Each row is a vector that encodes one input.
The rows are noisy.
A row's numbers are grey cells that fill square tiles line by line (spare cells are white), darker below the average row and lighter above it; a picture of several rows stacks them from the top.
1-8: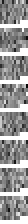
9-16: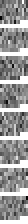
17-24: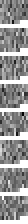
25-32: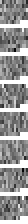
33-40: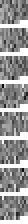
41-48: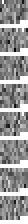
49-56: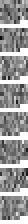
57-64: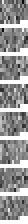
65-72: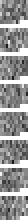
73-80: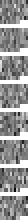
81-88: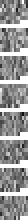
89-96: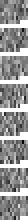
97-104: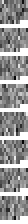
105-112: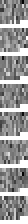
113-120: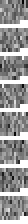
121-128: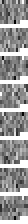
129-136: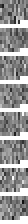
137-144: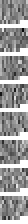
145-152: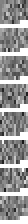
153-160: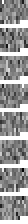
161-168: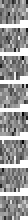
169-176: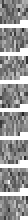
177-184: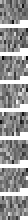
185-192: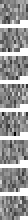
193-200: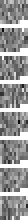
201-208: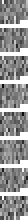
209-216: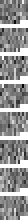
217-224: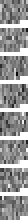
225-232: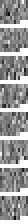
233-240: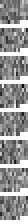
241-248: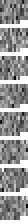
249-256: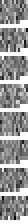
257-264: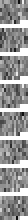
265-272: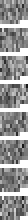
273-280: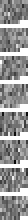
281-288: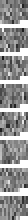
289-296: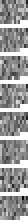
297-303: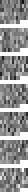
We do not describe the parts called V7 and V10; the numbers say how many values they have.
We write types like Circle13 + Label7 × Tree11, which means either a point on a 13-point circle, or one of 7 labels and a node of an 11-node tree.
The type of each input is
Bool × V10 + (Tree13 + V7) × Tree14.
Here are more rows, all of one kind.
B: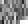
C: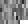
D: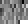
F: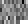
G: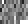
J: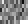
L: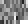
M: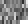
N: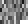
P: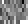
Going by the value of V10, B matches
C, L and M.
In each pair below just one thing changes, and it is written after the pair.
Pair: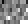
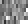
the value of V7
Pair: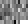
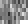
the node of the tree
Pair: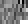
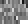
the node of the tree
